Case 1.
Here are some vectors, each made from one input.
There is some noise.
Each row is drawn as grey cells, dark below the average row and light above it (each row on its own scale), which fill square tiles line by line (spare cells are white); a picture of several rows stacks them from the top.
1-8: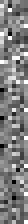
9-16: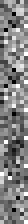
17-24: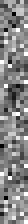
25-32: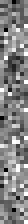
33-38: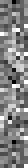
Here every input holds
a node of an 8-node tree.
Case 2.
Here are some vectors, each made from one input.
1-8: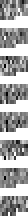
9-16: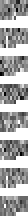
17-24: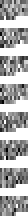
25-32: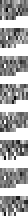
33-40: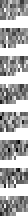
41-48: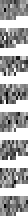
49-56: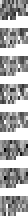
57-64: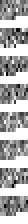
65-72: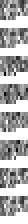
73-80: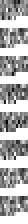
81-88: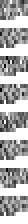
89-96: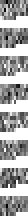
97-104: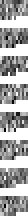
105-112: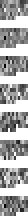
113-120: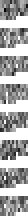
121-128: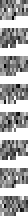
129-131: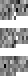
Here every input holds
either a fixed value, or four true/false values.
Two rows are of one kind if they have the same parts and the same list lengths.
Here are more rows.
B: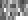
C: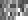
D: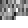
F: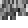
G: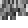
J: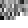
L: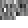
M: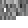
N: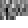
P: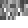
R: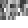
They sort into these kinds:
B, C, D, J, L, M, N, P, R
F, G

